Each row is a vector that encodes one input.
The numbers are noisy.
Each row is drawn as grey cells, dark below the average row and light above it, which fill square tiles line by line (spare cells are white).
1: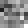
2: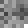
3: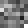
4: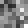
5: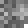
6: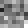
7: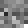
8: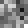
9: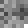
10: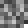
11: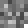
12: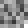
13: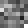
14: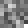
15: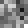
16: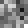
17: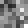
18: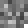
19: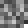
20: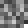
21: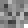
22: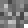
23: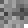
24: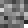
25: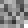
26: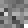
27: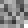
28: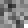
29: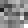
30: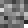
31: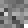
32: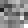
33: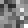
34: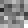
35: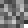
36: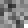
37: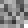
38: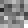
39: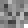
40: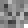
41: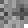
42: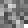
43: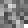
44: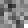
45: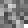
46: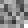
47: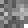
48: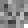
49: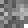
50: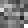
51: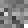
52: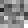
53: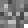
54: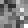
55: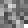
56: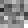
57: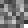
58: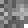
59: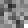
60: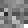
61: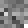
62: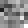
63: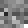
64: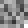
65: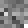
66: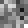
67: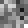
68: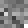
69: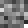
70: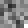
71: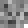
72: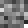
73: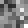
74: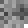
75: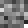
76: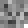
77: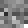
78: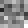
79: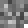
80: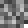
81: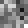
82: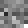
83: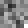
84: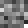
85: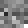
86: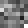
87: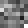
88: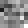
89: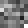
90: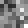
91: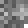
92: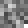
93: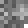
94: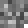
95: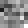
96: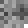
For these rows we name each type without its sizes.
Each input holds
four true/false values.
